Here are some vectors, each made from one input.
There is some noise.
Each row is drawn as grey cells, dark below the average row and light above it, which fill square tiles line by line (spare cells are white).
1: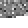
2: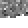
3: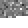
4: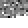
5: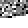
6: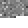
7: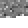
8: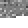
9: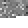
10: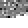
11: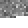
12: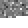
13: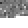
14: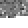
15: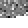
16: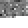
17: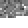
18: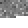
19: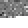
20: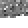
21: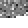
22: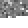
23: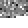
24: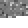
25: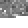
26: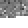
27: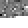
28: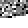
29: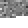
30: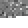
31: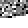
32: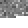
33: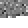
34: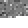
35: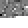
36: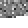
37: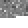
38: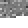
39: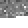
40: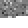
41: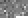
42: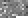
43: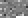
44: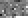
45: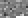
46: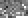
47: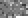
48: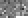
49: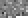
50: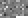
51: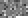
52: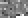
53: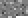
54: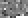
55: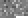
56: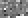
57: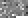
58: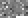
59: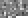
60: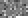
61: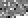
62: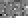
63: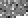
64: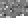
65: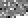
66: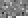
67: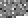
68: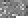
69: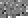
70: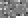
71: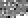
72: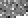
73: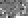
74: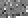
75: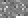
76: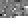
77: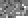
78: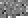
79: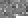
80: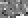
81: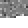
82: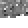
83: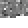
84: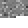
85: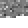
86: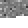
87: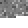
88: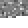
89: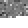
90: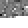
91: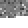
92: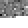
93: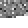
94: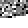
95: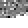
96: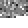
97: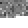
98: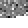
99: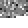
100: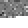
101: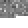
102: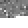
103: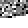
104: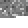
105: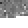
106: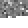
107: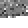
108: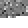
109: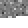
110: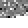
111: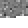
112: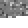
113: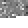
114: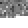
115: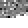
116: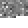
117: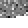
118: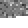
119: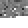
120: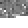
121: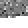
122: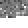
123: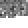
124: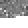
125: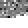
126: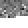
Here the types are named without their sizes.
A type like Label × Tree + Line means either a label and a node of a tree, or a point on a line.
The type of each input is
List(Line).
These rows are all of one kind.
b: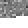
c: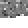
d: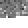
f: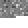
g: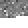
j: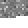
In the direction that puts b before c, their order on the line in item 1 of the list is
d, g, f, j, b, c.
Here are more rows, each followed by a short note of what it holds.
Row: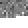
a list of three items
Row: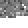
a list of three items
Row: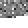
a list of one item
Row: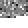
a list of one item
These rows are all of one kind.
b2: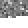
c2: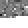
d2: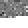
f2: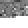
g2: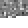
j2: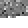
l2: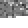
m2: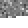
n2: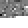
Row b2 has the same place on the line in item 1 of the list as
g2 and m2.
